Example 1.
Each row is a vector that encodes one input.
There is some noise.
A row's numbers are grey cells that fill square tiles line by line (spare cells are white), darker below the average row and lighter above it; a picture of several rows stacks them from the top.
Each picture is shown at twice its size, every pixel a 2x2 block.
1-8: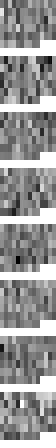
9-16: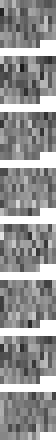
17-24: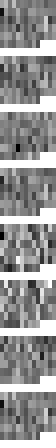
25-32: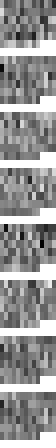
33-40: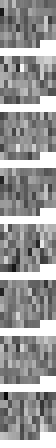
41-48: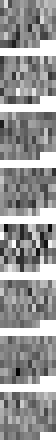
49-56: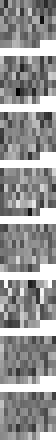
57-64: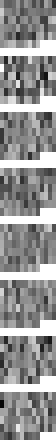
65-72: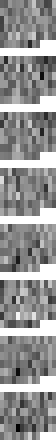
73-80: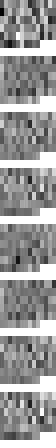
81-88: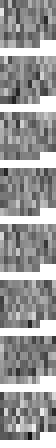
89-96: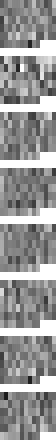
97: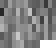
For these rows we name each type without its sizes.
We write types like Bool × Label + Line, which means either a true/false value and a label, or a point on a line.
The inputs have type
Bool × Bool × Bool.
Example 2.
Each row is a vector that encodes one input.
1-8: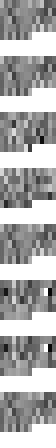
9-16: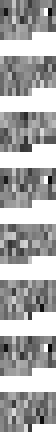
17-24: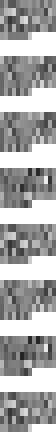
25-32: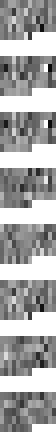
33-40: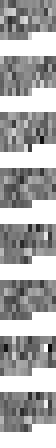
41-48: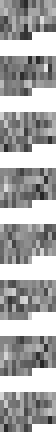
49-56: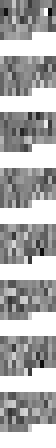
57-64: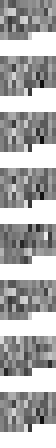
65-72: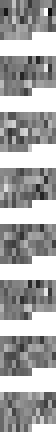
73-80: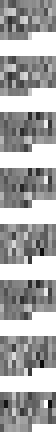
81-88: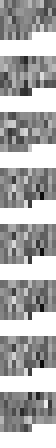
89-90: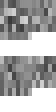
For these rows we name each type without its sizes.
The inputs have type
Tree.
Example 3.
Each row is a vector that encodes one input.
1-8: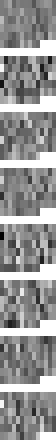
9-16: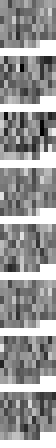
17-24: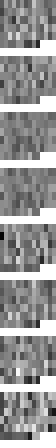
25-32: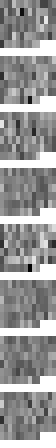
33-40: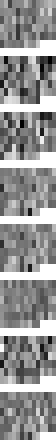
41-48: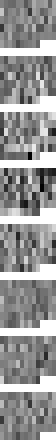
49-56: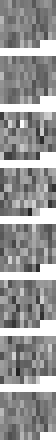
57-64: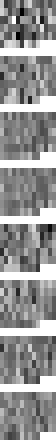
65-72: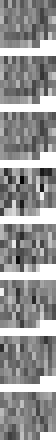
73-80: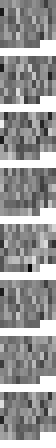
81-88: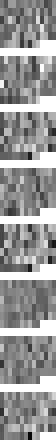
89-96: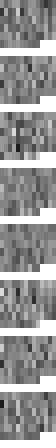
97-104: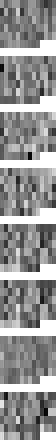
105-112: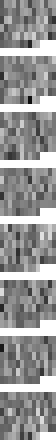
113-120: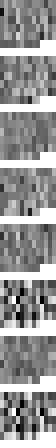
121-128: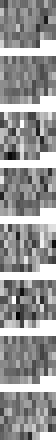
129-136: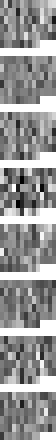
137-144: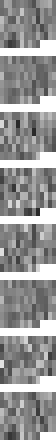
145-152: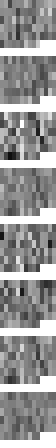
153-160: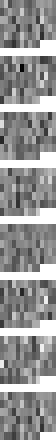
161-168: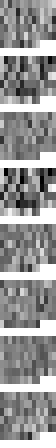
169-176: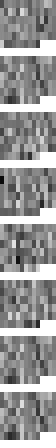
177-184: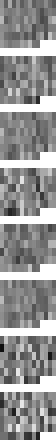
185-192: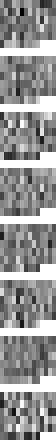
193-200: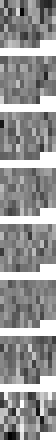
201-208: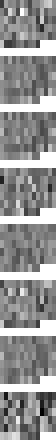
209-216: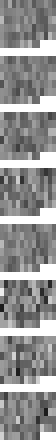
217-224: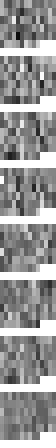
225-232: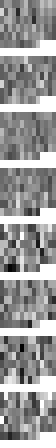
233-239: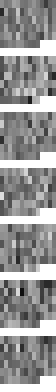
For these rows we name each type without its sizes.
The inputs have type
Bool × Bool × Bool × Bool.
